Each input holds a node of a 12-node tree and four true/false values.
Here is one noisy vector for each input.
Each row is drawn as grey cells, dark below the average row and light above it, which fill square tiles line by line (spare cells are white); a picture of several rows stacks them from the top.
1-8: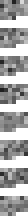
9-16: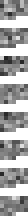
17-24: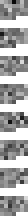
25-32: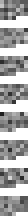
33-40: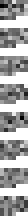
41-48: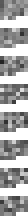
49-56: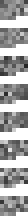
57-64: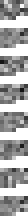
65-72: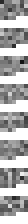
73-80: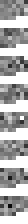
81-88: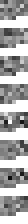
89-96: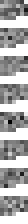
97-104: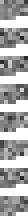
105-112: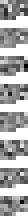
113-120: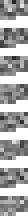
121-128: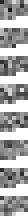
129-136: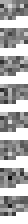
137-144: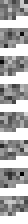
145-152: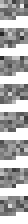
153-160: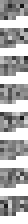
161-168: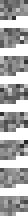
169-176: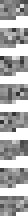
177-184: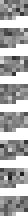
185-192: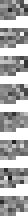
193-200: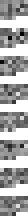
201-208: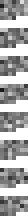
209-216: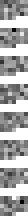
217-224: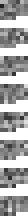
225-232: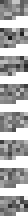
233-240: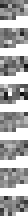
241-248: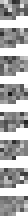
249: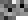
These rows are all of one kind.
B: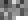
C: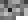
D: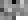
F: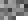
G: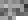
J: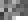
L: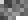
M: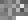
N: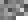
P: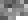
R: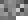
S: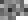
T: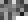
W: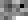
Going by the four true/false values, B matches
C, M and R.
